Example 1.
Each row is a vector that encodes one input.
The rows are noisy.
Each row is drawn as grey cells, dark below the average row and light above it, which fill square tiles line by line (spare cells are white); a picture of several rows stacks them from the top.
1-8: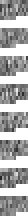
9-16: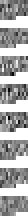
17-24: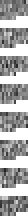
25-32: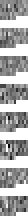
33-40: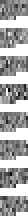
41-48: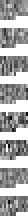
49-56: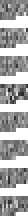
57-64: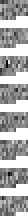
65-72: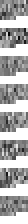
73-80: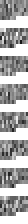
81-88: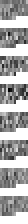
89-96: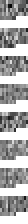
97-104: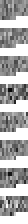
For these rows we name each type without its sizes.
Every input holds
either a point on a circle, or a fixed value, or a node of a tree.
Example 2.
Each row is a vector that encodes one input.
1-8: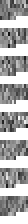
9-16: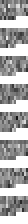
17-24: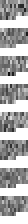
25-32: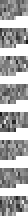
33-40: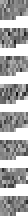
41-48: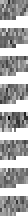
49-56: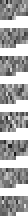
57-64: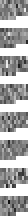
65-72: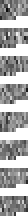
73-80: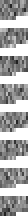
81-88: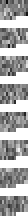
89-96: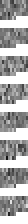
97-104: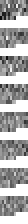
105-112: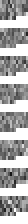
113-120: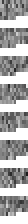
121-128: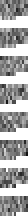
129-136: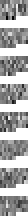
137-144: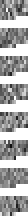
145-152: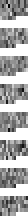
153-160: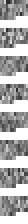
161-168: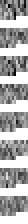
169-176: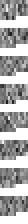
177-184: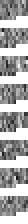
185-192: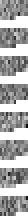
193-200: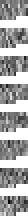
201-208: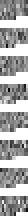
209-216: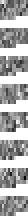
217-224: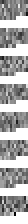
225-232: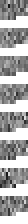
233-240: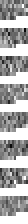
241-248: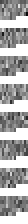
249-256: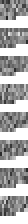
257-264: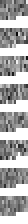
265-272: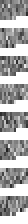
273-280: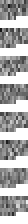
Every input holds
a true/false value, together with either a point on an 11-point circle, or a fixed value.
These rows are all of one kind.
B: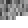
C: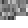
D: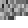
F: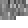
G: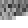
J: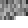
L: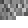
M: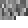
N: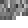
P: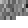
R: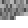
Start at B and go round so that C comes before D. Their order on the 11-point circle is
B, F, P, R, G, C, D, J, M, N, L.
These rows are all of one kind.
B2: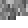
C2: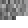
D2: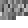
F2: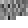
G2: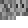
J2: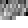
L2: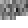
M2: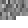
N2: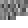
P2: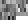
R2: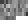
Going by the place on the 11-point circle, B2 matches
F2, N2 and P2.
